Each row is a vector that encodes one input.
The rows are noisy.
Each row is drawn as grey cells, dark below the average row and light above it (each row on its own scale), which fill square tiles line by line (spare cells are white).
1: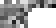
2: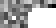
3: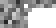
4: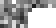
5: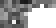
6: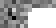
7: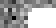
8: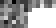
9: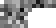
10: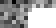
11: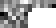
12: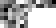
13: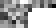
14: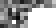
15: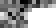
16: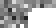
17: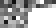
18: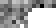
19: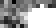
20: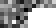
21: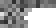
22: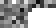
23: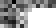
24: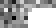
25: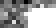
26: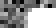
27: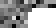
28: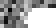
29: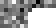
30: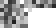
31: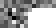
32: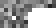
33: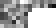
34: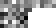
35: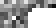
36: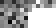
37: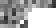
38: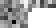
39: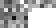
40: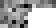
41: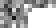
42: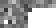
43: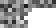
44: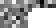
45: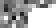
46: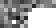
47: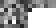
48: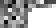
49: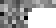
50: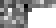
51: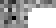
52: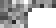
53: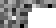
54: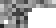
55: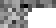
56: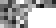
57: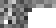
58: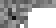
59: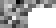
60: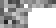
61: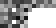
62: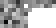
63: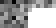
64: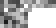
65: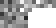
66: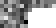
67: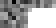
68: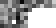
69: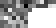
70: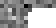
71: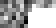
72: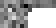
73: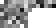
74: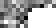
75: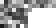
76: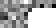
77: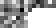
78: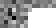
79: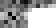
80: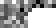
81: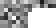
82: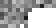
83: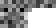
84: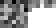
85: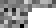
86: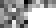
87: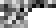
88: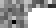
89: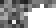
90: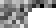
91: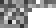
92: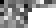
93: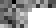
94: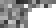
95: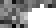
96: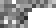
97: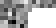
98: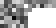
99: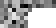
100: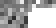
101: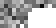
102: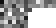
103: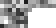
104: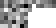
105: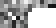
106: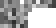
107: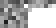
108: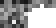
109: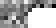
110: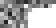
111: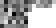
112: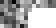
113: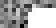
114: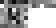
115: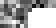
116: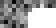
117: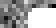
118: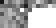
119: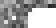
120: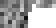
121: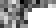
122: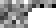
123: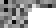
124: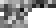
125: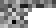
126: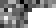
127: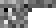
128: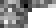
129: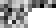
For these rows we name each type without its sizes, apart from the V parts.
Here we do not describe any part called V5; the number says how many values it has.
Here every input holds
a true/false value, together with a list of items, each either a point on a line, or a value of V5.
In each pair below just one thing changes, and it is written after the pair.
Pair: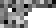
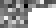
the true/false value
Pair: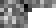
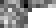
the value of V5 in item 1 of the list
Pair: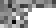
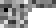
the value of V5 in item 1 of the list
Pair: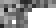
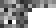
the place on the line in item 2 of the list
